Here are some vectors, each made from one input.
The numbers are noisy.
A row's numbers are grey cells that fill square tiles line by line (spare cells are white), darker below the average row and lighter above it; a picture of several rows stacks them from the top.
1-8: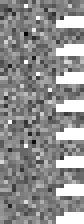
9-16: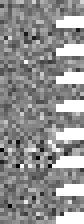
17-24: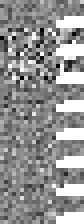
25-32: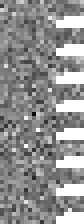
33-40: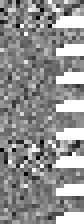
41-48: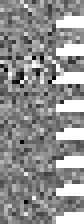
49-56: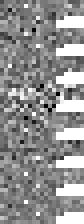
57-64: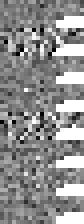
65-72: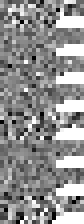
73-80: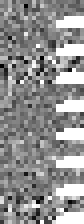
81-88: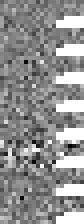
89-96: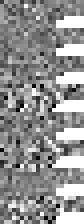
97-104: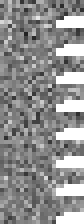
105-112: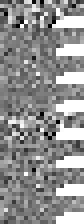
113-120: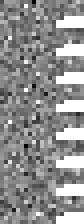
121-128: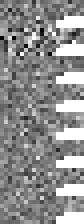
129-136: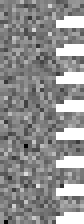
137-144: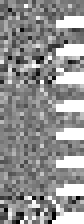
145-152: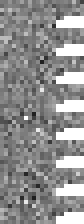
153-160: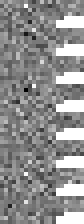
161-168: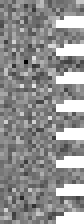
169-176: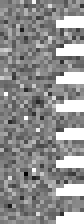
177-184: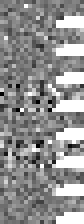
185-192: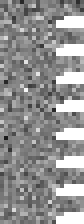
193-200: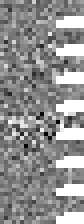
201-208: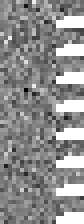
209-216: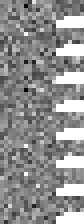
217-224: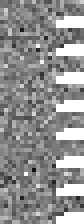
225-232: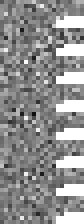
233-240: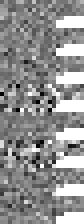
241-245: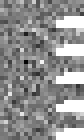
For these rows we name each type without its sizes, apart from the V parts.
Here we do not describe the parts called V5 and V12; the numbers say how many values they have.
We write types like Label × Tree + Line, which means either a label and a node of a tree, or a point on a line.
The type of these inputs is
(Bool × Circle × V12 + Unit) × Tree + V5.
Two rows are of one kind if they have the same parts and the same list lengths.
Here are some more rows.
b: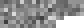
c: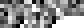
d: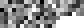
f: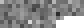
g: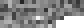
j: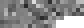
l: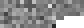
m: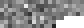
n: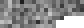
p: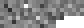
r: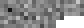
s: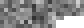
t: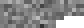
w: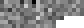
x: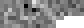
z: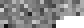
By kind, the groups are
b, f, j, l, m, p, r, s, t, w, z
c, d
g, n, x

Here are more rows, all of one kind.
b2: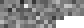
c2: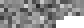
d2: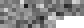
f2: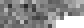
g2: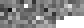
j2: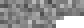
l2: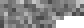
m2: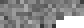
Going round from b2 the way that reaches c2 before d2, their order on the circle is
b2, j2, l2, c2, d2, m2, g2, f2.
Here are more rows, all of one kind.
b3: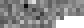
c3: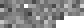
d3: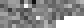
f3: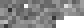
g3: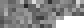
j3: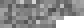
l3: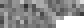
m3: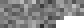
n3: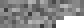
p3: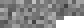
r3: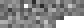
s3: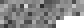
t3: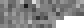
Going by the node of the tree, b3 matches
g3, l3 and t3.
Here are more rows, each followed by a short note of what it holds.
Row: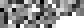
a value of V5
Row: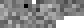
a node of a tree
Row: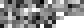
a value of V5
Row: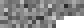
a point on a circle, a node of a tree, a true/false value and a value of V12
